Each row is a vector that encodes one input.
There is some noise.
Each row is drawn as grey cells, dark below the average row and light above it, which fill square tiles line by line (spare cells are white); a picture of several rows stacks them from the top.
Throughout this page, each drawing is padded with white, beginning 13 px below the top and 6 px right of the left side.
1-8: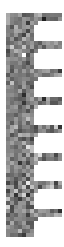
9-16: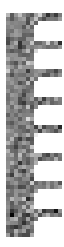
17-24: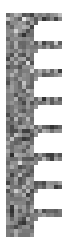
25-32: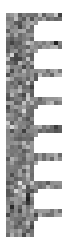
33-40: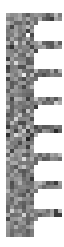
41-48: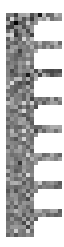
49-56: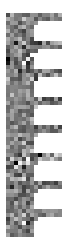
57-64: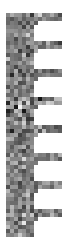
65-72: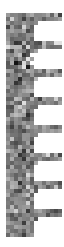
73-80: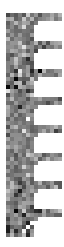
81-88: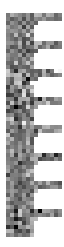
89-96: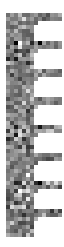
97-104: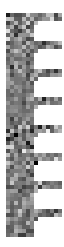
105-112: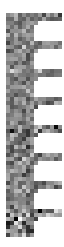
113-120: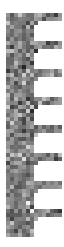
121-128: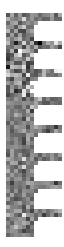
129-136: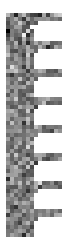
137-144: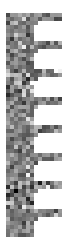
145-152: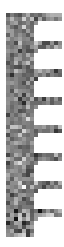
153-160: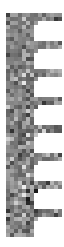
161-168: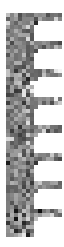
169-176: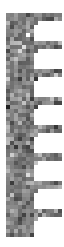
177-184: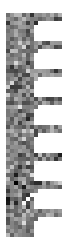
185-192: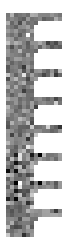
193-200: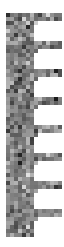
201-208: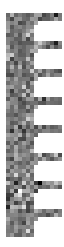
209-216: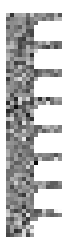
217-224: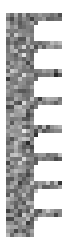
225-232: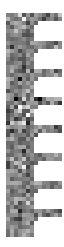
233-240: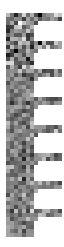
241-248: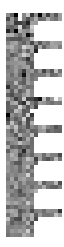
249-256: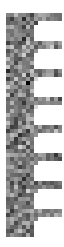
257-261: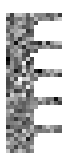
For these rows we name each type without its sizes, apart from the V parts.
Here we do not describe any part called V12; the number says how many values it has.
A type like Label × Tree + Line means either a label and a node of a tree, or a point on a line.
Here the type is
Circle × List(V12) + Line.
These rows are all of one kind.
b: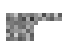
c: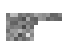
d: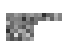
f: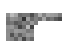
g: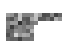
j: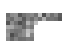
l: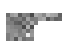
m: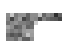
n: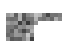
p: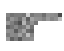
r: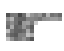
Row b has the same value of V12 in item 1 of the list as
j and r.
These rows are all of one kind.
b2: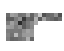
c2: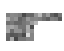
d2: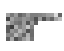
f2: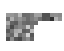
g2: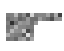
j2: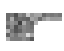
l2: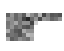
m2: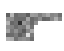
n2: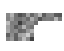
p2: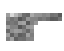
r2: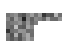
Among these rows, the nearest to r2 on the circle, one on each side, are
b2 and l2.
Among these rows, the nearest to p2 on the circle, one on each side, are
b2 and c2.
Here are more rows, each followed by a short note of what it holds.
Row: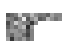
a point on a circle, together with the empty list
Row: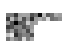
a point on a line
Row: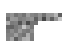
a point on a circle, together with a list of two items
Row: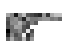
a point on a line
